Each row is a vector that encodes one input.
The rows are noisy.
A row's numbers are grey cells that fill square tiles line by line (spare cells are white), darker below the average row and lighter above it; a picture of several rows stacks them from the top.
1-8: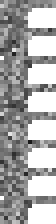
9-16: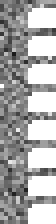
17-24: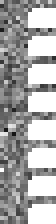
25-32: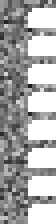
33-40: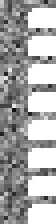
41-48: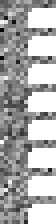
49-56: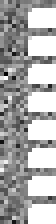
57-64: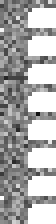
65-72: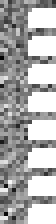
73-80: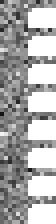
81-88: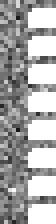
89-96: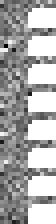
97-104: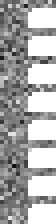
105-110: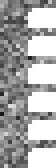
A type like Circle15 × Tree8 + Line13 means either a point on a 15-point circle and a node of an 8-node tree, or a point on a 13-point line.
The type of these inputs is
Bool × (Line5 + Line9).
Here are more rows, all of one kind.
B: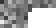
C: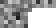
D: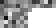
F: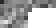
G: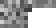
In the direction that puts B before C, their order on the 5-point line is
D, F, B, G, C.
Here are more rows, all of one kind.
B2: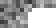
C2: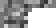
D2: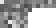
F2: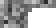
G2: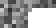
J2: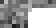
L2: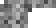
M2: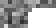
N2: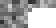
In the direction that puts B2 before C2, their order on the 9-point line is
N2, B2, D2, L2, F2, C2, M2, J2, G2.
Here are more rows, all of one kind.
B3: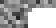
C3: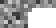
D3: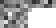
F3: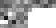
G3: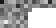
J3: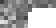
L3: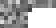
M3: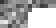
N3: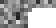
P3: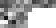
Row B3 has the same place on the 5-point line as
C3 and N3.
